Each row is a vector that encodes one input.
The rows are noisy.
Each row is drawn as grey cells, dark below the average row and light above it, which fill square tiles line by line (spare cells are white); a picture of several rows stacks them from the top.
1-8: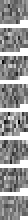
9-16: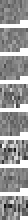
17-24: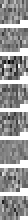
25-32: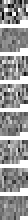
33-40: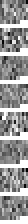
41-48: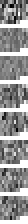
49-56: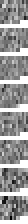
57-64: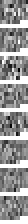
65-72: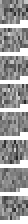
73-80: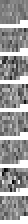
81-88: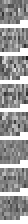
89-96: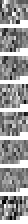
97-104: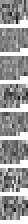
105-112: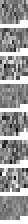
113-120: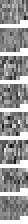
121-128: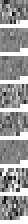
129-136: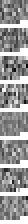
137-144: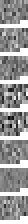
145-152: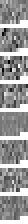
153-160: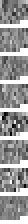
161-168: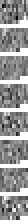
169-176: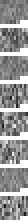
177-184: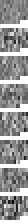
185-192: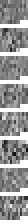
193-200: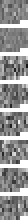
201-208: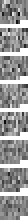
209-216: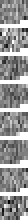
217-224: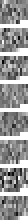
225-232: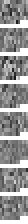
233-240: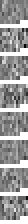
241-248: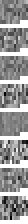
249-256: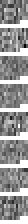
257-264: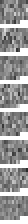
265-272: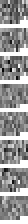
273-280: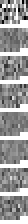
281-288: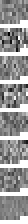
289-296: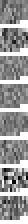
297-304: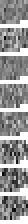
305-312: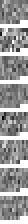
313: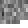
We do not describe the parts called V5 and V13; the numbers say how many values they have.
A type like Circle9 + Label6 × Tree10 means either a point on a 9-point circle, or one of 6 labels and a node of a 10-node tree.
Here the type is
(Bool × V13 + Unit) × Line9 × V5 + Line8.
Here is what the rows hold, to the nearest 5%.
About 20% of them hold a point on an 8-point line. The rest hold a point on a 9-point line and a value of V5, together with either a fixed value, or a true/false value and a value of V13.
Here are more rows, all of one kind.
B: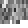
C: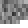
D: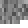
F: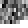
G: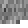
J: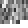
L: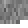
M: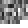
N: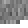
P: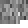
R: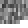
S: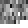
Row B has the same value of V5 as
D, G, M and S.
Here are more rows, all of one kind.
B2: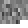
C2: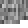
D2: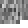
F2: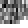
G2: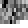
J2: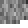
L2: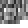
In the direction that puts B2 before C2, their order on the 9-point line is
B2, J2, F2, G2, C2, L2, D2.
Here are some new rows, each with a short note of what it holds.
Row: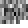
a point on an 8-point line
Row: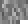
a point on a 9-point line, a true/false value, a value of V5 and a value of V13
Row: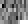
a point on an 8-point line
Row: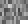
a point on an 8-point line
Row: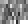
a point on an 8-point line
